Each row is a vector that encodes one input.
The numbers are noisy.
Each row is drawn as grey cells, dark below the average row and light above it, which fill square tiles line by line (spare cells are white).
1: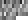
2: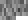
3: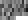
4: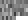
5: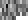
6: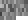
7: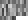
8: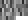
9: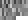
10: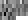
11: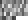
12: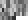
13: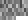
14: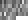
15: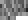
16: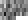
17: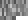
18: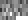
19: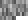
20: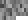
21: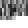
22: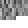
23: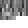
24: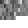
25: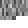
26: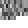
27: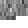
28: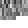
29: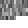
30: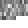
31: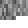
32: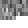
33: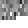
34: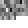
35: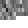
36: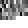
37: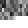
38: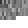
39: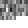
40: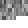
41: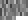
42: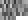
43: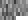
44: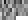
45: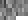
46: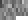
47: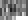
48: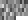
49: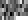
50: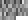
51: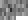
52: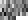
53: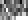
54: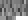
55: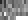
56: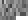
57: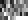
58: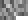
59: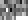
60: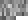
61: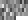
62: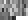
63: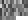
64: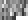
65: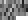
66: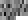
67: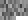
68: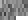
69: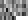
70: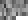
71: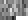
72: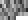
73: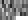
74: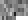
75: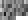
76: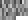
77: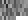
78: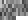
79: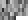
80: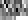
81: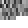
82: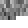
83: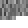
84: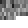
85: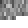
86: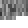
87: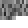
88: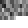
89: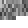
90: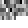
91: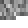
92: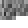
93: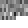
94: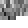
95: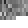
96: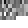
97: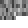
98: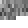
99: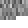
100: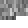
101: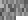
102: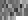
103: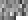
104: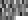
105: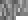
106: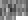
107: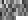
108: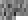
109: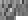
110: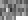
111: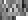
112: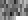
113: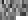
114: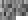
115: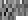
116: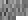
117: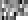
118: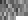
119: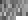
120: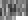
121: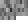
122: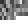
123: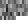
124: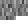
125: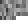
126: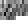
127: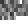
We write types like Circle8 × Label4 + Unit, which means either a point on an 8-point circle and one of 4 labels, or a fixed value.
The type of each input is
Label8 × Line6 + Tree11.
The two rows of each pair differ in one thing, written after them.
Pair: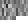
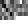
the label
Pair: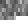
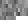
the place on the 6-point line
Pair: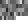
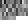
the label
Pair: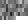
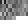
the place on the 6-point line
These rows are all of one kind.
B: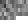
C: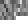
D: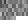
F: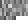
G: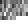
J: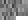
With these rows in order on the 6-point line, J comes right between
C and D.
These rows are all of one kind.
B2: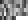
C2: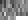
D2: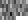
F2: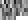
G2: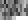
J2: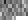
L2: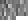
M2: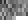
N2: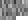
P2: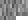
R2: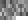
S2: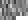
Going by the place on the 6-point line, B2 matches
D2, M2 and S2.
